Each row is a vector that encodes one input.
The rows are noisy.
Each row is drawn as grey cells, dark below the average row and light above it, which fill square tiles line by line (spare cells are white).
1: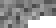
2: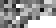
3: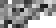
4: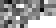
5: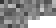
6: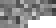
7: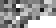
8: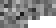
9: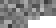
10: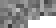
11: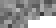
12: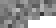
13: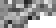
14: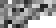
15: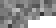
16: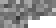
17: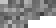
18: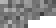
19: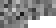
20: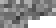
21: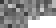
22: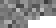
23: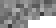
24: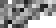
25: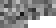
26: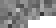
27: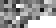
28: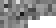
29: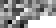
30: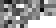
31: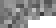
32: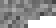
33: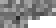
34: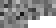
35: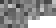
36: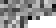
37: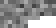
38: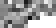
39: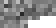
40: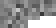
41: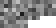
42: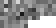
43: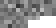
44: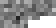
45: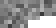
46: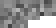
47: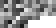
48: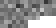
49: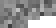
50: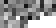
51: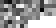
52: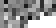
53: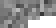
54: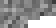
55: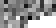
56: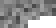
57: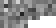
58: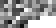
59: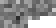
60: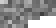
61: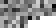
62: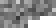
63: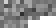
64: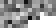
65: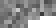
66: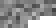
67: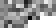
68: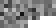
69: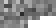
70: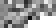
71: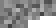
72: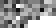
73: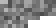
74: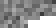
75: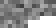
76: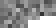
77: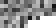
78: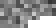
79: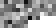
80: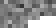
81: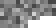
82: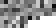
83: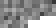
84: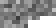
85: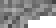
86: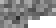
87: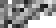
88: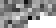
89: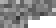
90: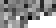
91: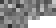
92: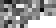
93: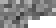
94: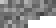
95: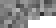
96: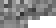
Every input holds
either a point on an 8-point line, or a node of a 12-node tree.
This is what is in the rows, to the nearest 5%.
About 30% of them hold a point on an 8-point line. The rest hold a node of a 12-node tree.
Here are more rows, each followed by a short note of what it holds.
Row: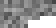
a node of a 12-node tree
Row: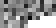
a point on an 8-point line
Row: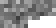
a node of a 12-node tree
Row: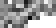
a point on an 8-point line
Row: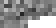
a node of a 12-node tree
